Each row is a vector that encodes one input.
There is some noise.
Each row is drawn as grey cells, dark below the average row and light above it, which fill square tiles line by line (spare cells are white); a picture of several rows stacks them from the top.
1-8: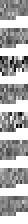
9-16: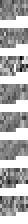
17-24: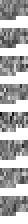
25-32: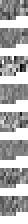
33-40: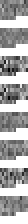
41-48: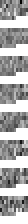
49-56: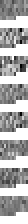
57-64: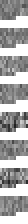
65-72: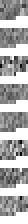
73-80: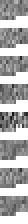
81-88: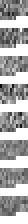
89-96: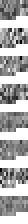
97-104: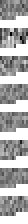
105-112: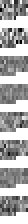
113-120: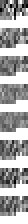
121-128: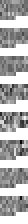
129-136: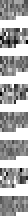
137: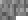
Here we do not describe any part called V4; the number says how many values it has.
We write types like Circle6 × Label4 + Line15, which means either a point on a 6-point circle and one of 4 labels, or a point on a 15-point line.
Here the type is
List2(Bool × V4).
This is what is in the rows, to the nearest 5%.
All of them are lists of up to two items, each a true/false value and a value of V4: about 5% are empty, 35% hold one and 60% two.
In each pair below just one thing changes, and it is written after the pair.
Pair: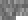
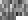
the value of V4 in item 2 of the list
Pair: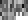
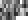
the true/false value in item 1 of the list
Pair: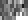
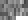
the true/false value in item 1 of the list
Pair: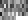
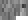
the true/false value in item 1 of the list
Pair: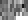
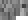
the value of V4 in item 1 of the list
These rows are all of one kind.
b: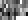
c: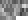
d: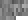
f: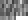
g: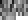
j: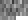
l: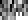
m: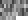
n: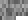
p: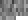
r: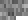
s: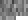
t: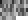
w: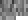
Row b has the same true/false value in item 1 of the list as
c, f, m and n.
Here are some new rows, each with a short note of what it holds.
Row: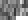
a list of two items
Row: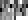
the empty list
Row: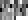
the empty list
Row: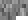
a list of two items
